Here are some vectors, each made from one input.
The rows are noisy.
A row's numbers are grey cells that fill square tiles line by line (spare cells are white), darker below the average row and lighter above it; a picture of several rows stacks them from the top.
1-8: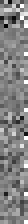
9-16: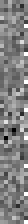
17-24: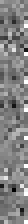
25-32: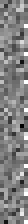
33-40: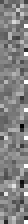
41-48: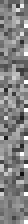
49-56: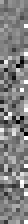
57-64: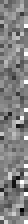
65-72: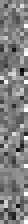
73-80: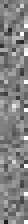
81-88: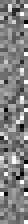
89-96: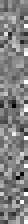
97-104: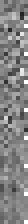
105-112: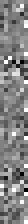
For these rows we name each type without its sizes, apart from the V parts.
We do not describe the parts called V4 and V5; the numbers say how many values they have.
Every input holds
either a point on a line and a value of V5, or three true/false values, or a value of V4.
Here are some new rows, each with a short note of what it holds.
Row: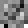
a point on a line and a value of V5
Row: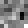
three true/false values
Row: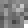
three true/false values
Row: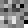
three true/false values
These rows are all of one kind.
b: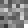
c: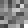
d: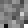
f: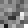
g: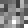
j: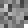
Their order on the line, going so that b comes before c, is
j, b, g, f, d, c.
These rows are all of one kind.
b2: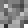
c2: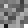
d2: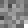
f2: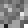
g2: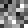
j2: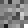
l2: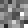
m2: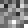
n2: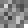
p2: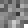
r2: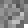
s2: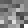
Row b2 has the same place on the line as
f2, j2 and s2.
